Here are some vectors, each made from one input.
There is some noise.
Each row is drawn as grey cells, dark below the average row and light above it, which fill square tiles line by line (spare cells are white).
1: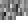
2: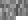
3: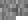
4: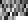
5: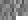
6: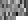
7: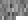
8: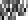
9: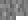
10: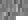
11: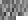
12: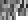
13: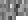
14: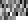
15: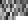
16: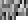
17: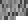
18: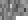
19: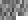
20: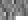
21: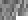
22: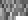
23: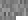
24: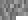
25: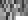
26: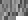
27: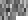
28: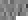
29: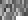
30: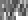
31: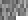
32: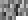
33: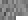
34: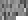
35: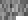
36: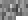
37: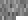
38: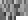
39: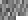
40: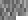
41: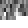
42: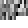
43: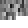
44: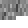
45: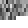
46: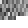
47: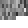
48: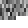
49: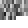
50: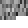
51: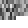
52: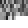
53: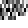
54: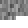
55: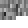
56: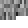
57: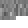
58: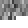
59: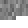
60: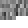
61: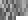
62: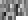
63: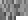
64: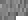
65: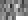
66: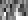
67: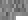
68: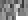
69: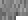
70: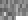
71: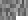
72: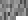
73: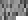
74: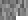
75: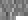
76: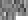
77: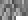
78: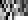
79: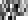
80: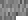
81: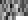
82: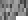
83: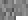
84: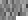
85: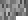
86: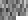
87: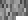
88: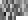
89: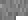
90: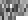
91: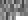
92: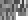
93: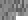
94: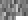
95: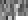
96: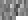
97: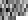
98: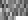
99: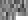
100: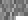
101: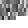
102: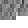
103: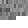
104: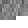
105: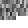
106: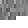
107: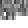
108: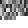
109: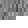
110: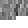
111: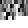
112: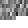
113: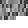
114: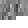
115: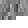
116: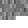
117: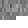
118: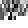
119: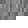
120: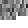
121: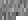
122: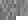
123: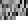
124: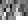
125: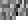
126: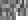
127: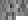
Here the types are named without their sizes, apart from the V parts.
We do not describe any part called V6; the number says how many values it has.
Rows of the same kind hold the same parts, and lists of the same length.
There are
3 kinds of row.
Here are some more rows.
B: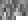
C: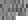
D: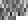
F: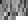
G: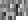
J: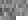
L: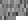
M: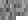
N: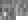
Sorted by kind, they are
B
C, G
D, F, J, L, M, N

